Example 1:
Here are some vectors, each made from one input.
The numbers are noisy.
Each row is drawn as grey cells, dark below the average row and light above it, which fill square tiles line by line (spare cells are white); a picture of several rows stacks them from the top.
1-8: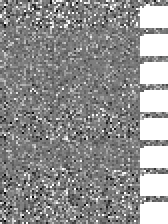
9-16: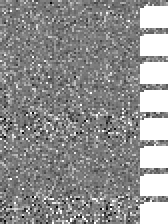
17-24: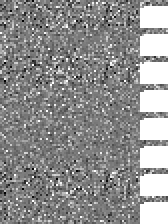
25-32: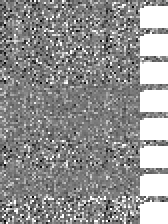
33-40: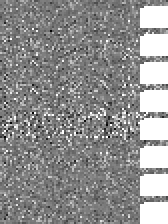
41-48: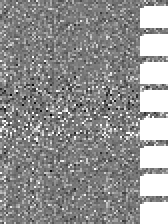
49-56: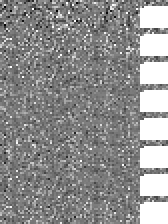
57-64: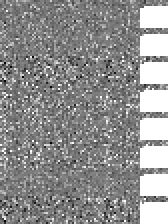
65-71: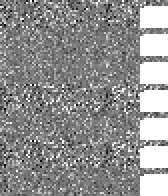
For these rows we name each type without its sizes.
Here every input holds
either a label, or three true/false values.
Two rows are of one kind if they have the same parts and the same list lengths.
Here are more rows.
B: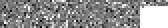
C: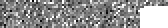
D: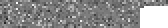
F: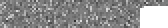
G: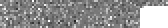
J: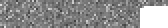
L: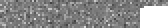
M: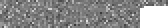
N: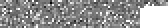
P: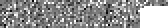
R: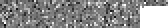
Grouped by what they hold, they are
B, C, P, R
D, F, G, J, L, M, N

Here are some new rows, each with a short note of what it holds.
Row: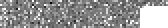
three true/false values
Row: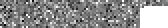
a label
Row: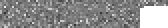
three true/false values
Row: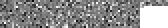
a label
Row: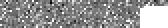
three true/false values
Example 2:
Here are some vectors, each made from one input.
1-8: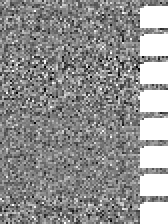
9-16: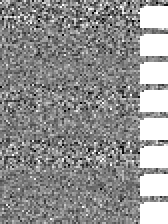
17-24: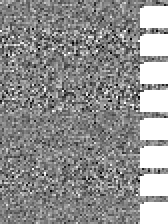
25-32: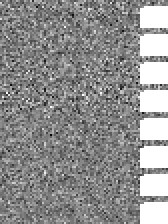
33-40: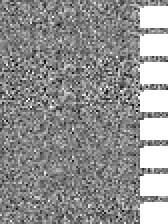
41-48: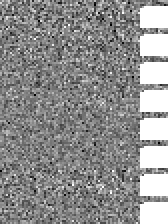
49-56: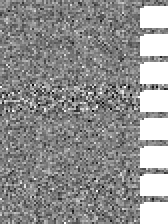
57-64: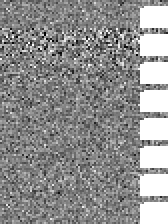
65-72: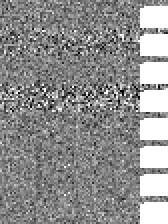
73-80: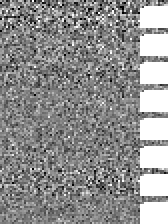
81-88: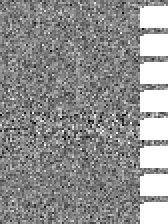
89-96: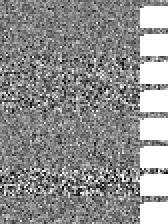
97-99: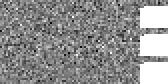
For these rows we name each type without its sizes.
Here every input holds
a label, together with either a fixed value, or three true/false values.
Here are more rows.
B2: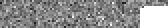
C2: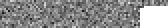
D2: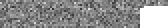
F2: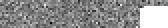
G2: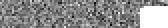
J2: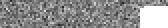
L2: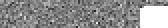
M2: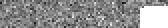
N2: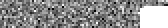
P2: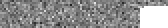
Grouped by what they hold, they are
B2, J2, M2, P2
C2, D2, F2, G2, L2, N2

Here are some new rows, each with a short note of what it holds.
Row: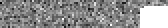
a label
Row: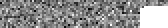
a label
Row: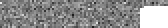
a label and three true/false values
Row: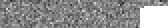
a label
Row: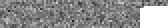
a label and three true/false values
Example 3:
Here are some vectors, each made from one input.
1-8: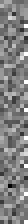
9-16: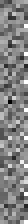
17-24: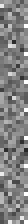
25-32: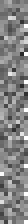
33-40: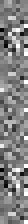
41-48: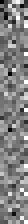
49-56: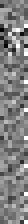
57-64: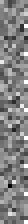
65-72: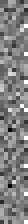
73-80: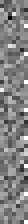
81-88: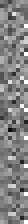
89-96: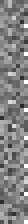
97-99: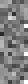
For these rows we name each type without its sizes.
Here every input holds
a list of points on a line.
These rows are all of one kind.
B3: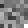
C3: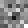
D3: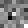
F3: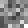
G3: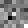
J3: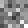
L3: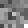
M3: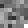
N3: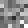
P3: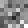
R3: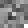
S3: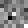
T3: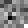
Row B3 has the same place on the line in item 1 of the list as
L3, M3 and R3.
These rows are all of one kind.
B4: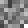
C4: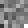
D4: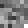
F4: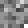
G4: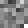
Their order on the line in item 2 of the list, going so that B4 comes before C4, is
F4, G4, B4, C4, D4.
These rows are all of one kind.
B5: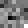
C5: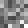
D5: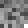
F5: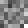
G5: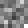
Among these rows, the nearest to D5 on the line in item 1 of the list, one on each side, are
B5 and G5.
